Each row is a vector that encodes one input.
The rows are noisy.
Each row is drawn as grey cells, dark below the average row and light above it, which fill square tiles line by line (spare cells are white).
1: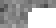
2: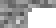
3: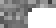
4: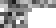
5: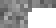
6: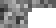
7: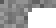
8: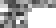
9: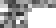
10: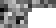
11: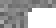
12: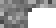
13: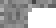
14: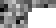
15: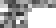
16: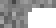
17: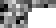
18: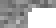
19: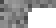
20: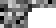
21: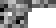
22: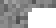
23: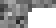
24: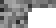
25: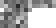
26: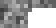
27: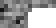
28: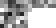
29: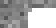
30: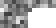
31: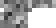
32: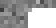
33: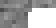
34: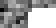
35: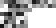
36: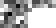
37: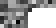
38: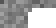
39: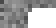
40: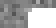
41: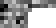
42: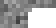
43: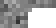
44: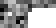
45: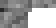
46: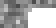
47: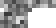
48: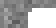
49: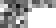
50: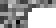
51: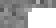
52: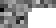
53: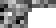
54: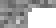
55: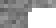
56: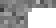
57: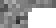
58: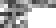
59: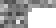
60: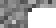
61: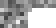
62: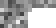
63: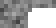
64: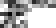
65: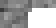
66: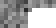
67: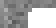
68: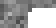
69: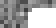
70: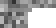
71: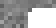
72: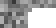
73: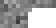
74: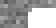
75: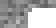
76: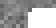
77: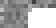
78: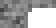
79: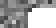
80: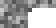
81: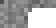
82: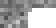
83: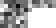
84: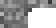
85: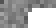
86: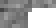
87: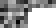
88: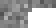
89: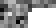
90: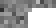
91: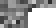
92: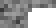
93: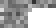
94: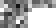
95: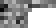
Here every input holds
either one of 10 labels, or a point on a 6-point line.
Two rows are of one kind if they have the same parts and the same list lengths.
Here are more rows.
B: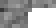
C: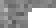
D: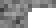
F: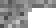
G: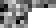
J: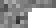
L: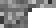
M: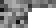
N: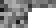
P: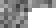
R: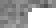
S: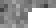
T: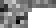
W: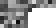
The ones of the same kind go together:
B, C, D, F, G, J, M, N, R, S, T
L, P, W

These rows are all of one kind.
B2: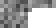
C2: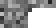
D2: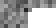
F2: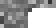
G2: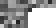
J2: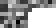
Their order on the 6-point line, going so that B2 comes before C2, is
D2, B2, J2, G2, F2, C2.
